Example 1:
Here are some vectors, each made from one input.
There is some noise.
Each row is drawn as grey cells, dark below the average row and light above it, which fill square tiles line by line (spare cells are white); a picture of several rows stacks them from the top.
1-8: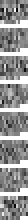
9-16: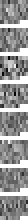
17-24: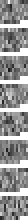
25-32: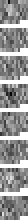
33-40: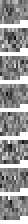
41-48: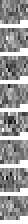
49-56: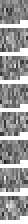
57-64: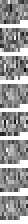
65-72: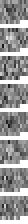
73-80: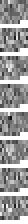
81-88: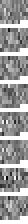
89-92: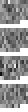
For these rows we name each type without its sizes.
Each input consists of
a point on a circle and a true/false value, together with either a fixed value, or a node of a tree.
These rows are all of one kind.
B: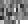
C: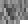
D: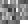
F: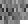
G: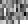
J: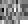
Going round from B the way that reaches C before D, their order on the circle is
B, J, F, C, G, D.
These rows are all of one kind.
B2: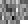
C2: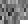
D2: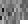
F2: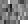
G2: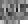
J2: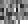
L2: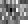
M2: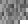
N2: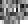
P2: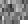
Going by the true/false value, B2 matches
D2, M2 and P2.
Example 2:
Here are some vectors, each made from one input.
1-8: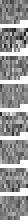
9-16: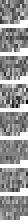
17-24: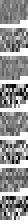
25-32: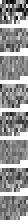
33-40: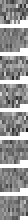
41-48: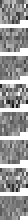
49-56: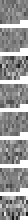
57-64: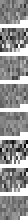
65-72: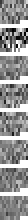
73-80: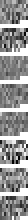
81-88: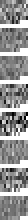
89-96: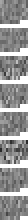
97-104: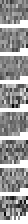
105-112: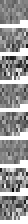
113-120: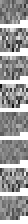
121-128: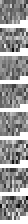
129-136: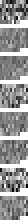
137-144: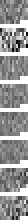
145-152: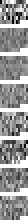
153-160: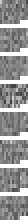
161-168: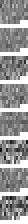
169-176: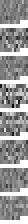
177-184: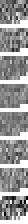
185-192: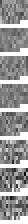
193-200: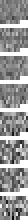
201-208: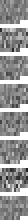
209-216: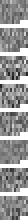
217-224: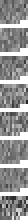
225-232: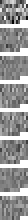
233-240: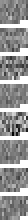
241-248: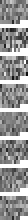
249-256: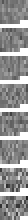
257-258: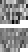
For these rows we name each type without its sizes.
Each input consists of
a list of points on a line.
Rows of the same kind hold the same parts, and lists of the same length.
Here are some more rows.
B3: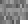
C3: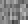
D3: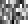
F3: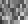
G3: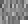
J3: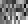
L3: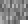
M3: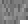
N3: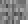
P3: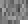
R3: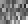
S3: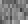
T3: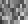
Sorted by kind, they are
B3, C3, J3, M3, N3, P3, R3
D3, F3, T3
G3, L3
S3

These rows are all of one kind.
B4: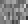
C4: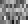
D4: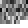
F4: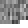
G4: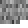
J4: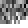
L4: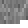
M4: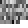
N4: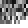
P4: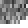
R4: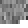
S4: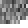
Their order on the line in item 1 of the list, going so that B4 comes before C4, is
D4, F4, B4, R4, L4, C4, N4, G4, M4, J4, P4, S4.
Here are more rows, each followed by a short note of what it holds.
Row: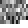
a list of two items
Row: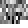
a list of two items
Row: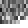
the empty list
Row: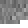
a list of three items
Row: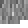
a list of one item
